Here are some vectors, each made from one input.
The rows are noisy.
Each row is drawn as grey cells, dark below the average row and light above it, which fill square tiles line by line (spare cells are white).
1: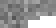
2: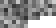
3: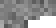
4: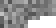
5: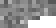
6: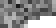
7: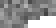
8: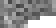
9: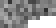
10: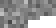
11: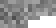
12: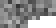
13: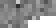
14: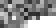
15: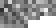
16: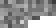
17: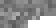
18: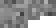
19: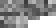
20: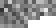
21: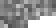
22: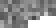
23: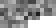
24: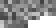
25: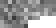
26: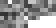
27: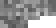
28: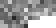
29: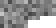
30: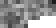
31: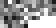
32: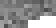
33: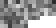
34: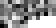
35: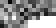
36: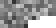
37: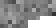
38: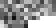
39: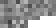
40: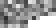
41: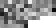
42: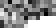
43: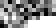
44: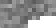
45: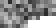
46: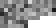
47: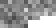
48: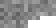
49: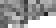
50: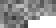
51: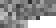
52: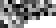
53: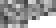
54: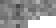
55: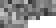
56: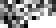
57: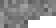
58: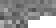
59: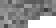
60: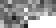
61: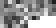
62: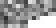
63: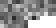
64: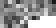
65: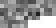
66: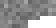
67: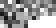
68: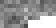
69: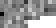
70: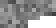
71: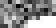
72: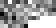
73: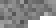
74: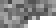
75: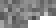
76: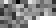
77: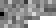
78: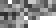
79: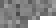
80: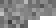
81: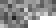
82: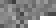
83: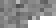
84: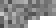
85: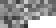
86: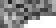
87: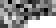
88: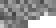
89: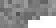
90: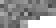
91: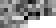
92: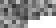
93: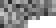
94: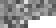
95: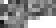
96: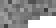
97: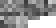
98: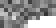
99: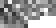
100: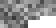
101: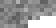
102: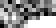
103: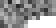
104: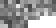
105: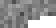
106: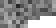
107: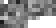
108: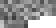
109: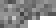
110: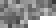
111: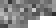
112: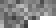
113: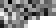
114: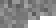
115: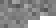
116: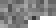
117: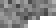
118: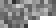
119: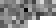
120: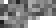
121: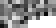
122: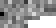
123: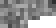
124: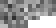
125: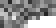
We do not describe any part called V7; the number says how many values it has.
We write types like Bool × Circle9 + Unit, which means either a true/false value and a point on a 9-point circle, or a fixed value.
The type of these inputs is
Label8 + (Line6 + V7) × Tree8.
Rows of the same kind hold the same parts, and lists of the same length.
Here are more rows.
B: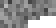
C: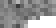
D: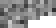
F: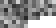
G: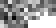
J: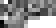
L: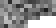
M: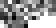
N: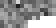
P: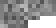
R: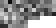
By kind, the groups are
B, C, G, L, M, N, P
D, F, J
R

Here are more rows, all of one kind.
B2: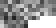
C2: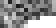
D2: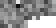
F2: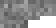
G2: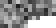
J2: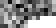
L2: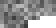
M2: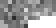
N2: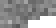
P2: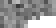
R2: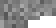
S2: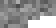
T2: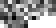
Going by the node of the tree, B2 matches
D2, G2 and R2.
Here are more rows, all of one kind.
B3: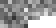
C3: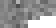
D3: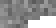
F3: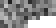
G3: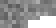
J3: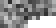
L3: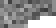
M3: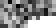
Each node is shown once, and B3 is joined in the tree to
J3.
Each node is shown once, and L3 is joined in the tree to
F3.
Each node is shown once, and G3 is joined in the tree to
C3 and M3.
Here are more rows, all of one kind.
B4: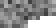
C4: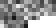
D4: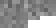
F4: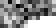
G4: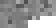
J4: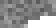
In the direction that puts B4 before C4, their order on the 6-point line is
G4, D4, B4, C4, F4, J4.
